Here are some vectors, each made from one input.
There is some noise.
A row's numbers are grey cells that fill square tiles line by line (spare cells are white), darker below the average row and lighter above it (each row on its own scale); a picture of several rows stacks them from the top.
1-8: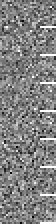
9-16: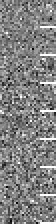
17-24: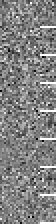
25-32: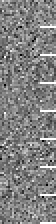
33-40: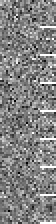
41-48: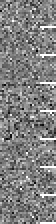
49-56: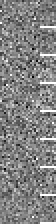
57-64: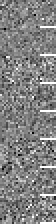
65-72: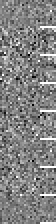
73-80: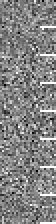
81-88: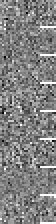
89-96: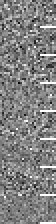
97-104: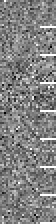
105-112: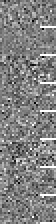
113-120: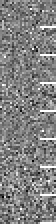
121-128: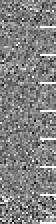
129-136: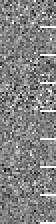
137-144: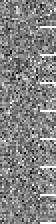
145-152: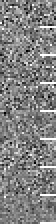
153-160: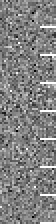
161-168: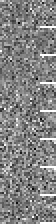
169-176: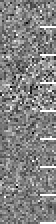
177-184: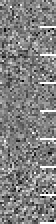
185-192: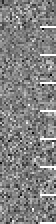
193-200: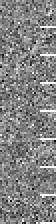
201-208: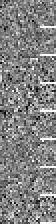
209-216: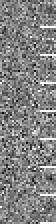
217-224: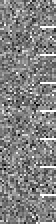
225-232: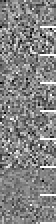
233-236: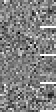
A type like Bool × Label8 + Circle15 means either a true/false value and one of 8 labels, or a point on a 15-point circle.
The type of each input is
(Bool × (Label8 + Line9) + Line6) × Line6 × Line6.
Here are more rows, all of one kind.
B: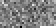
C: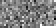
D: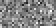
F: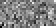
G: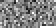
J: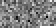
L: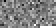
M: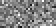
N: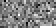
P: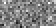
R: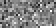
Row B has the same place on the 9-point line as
J, L, M and N.
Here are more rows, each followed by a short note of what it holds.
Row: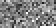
a point on each of three 6-point lines
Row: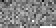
one of 8 labels, a point on each of two 6-point lines and a true/false value
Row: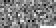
a point on each of two 6-point lines, a point on a 9-point line and a true/false value
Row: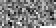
one of 8 labels, a point on each of two 6-point lines and a true/false value
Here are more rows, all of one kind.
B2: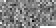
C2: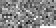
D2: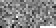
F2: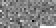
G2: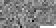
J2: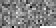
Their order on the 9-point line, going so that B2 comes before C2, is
B2, J2, C2, D2, F2, G2.
